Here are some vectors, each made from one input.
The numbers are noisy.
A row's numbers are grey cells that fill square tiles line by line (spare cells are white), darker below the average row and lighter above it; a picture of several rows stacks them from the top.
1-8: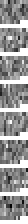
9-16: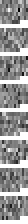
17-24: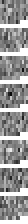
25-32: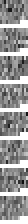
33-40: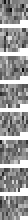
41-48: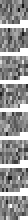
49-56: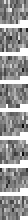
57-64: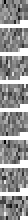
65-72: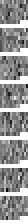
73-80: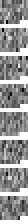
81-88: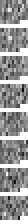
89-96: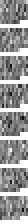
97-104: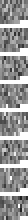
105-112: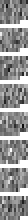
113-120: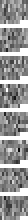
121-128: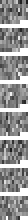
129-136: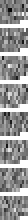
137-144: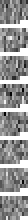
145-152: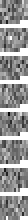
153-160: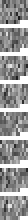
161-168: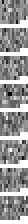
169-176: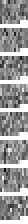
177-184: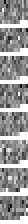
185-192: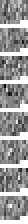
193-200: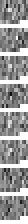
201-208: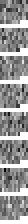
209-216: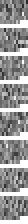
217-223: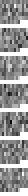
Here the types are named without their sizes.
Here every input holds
three true/false values, together with either a point on a circle, or a label.
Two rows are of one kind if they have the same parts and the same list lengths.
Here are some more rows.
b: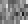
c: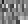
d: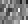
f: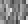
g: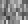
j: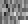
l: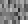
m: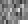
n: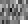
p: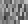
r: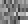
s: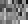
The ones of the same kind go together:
b, d, j, l, m, n, p, r, s
c, f, g

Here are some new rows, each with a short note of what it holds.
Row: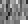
a point on a circle and three true/false values
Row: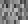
a point on a circle and three true/false values
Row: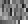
a point on a circle and three true/false values
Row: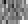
a point on a circle and three true/false values
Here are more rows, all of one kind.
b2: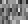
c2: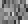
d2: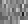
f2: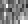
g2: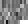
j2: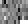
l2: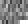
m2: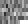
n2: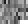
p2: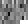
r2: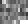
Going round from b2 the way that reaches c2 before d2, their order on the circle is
b2, g2, c2, j2, n2, m2, l2, p2, d2, r2, f2.
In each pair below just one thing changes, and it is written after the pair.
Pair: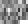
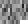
one of the three true/false values
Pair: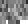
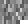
the label
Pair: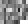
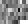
the label
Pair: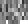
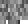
the label
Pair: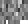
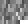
the label
